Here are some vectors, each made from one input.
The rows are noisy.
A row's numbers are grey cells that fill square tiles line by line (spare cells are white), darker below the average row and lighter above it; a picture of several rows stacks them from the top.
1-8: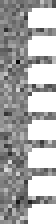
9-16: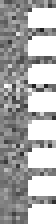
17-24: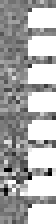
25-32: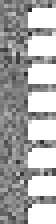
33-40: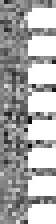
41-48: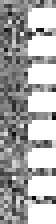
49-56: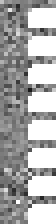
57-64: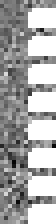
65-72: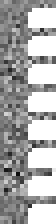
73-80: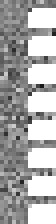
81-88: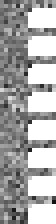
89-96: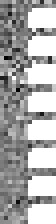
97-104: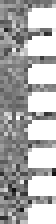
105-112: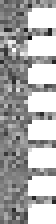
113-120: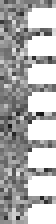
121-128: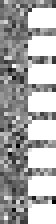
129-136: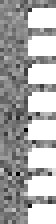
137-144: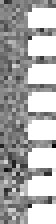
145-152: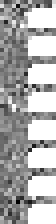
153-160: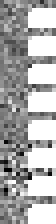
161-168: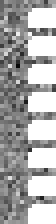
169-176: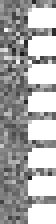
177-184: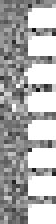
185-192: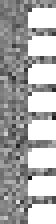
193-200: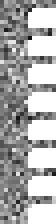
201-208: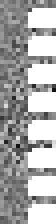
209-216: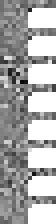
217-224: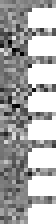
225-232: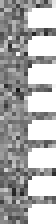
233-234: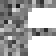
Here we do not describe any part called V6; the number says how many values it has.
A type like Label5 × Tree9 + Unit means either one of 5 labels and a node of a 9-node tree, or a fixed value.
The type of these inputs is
Bool × Bool × Bool × Bool + Label7 + Line5 × V6.
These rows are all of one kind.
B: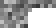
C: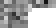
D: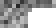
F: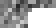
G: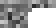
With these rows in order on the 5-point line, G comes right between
B and C.
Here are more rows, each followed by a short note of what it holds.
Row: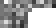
four true/false values
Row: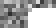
one of 7 labels
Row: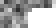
a point on a 5-point line and a value of V6
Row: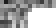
four true/false values
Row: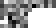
a point on a 5-point line and a value of V6
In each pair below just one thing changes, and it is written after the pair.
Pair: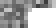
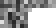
the value of V6
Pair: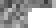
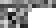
the value of V6
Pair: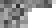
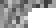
the value of V6
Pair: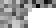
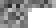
the value of V6
